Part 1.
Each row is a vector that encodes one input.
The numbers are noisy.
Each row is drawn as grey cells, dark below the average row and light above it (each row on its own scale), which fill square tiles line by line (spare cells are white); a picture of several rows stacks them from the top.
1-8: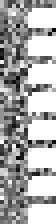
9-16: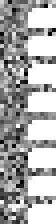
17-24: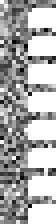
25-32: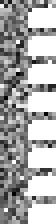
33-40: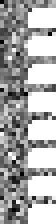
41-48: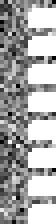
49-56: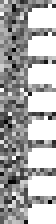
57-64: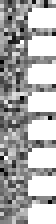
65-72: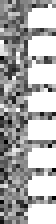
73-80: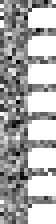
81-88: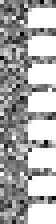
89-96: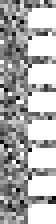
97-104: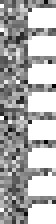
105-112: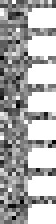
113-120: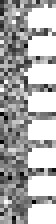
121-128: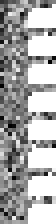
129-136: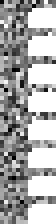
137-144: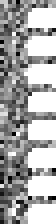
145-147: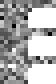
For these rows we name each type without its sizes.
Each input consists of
either a point on a circle, or a fixed value.
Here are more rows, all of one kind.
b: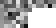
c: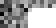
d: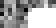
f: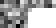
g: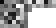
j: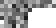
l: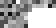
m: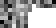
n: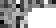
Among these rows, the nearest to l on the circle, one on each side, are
b and f.
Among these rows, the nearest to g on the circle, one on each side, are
c and m.
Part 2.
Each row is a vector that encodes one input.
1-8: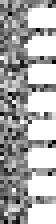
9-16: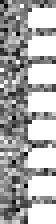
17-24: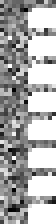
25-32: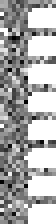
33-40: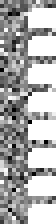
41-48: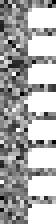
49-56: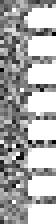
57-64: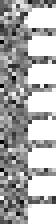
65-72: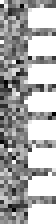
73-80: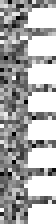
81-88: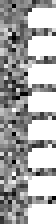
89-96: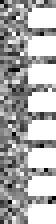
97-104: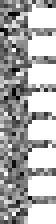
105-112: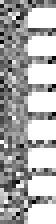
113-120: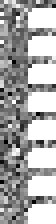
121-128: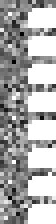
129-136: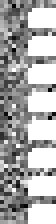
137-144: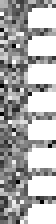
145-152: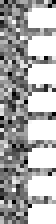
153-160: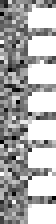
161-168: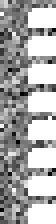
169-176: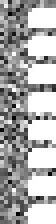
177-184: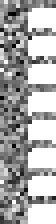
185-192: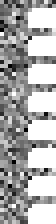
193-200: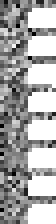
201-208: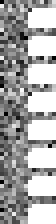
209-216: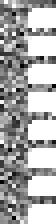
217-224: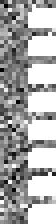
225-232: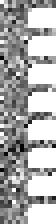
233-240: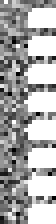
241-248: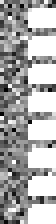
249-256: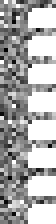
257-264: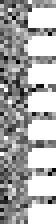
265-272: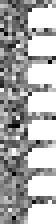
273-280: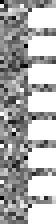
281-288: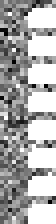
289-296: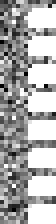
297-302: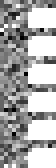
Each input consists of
a point on a 6-point line.
